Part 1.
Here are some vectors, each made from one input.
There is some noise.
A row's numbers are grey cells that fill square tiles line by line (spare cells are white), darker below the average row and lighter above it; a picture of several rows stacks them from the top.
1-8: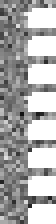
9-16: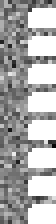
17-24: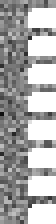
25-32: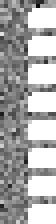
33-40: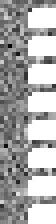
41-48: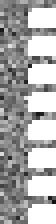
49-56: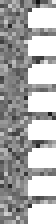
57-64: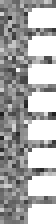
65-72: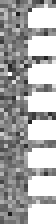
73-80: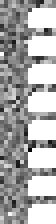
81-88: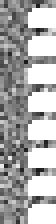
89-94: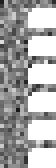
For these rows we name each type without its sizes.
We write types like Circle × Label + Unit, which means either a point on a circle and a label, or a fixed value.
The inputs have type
Bool × Bool × Bool × Bool + Circle + Tree.
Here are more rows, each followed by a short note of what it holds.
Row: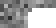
four true/false values
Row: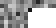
a node of a tree
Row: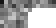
a point on a circle
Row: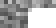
four true/false values
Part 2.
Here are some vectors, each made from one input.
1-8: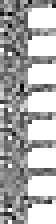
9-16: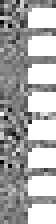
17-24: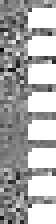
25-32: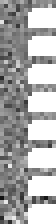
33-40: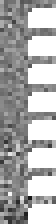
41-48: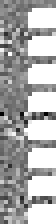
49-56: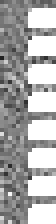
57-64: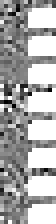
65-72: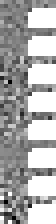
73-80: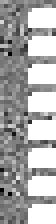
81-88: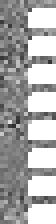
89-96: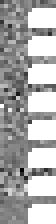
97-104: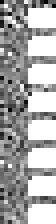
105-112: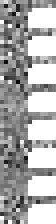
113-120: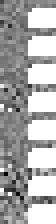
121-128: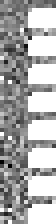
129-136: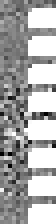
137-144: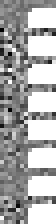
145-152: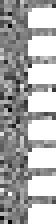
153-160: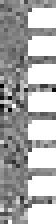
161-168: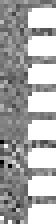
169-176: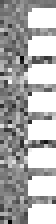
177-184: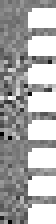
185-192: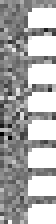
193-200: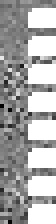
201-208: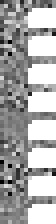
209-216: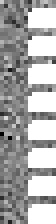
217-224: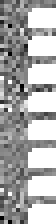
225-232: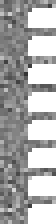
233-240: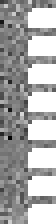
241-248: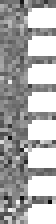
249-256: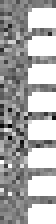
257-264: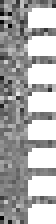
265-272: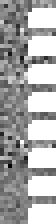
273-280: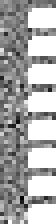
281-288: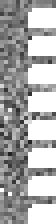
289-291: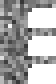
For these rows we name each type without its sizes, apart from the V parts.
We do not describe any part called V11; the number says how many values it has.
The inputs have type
Bool × Circle × V11 + Unit.
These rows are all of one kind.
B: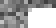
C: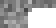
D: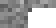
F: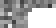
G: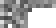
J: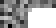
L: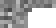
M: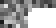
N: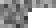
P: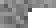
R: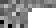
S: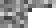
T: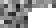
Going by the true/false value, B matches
F, J, M and R.
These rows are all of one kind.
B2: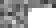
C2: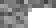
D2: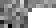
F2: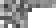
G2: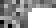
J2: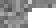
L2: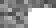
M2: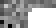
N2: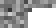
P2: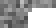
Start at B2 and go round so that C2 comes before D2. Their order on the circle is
B2, N2, F2, C2, D2, L2, P2, G2, J2, M2.
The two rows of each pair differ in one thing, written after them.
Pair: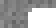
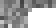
the place on the circle
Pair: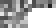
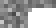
the true/false value
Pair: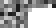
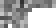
the place on the circle
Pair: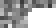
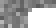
the value of V11
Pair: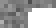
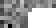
the true/false value
